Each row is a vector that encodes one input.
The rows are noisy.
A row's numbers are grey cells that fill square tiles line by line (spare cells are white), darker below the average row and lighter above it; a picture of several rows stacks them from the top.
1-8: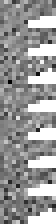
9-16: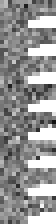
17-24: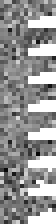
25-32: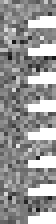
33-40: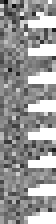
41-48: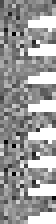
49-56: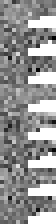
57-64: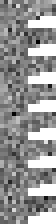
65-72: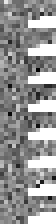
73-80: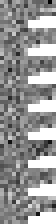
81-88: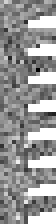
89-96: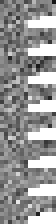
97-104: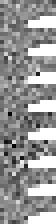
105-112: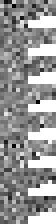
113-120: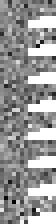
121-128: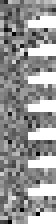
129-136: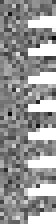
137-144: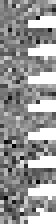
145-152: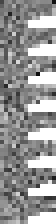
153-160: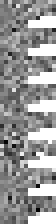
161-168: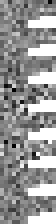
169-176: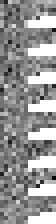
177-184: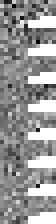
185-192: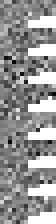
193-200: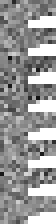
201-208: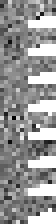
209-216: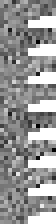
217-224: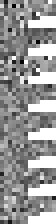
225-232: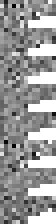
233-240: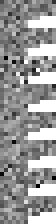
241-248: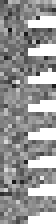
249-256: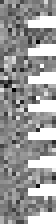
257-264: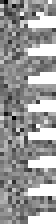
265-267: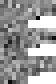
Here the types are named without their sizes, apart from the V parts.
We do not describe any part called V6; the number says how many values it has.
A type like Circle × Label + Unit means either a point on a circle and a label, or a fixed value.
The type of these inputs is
List(Bool × V6) × Tree.
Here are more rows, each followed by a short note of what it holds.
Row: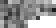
a node of a tree, together with a list of one item
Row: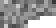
a node of a tree, together with a list of three items
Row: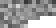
a node of a tree, together with a list of three items
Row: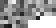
a node of a tree, together with a list of one item
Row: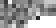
a node of a tree, together with a list of one item
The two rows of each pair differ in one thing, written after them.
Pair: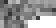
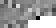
the node of the tree
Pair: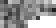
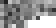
the value of V6 in item 1 of the list
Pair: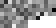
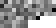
the value of V6 in item 1 of the list
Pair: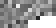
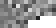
the true/false value in item 1 of the list
